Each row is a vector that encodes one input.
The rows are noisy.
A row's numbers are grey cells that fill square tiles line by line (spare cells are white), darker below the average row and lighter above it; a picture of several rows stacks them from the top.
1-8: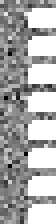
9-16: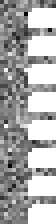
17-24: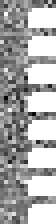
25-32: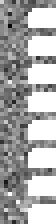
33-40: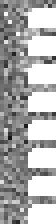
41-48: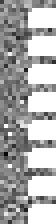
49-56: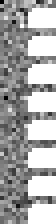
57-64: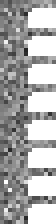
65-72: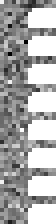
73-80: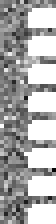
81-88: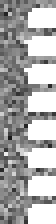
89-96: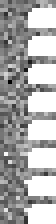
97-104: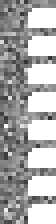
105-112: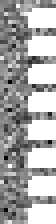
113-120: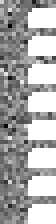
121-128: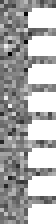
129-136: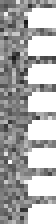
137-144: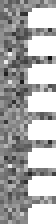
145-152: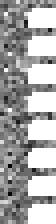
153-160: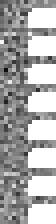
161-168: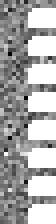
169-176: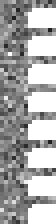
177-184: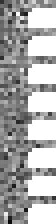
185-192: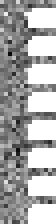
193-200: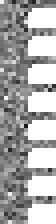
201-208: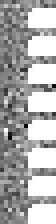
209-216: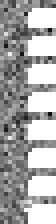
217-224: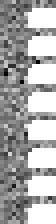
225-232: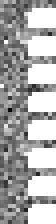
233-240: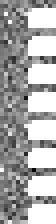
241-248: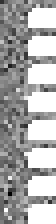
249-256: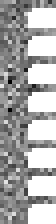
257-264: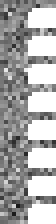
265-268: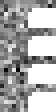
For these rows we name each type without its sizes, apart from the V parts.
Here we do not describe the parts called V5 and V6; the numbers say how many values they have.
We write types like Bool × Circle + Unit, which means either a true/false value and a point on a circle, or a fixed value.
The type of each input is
Circle × Circle + (Line + V5) × V6.
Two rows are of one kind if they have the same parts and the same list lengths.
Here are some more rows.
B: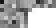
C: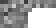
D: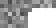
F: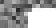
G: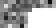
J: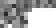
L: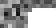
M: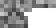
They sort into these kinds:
B, M
C, D
F, G, J, L

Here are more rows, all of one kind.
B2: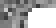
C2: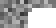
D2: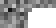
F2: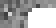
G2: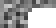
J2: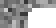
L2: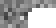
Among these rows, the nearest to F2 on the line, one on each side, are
B2 and L2.
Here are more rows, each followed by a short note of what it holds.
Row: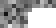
a value of V5 and a value of V6
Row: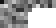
a value of V5 and a value of V6
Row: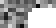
a point on a line and a value of V6
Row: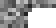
a point on each of two circles
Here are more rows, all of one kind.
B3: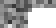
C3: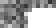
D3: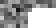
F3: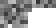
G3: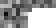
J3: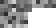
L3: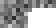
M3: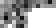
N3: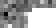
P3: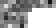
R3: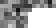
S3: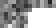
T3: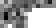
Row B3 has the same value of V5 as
D3, M3, R3 and S3.
